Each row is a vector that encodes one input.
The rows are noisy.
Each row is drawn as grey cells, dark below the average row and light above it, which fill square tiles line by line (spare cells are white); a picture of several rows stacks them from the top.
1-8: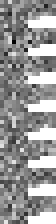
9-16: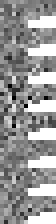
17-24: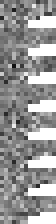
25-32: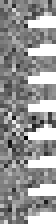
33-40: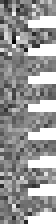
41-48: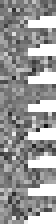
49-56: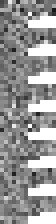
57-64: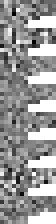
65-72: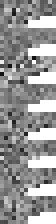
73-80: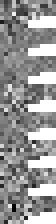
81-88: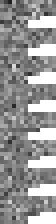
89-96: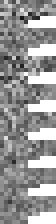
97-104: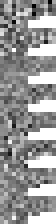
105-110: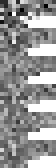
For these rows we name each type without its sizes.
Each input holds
a list of points on a line.
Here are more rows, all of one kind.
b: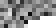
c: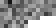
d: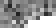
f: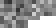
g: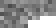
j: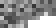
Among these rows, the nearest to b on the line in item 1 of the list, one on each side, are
c and g.
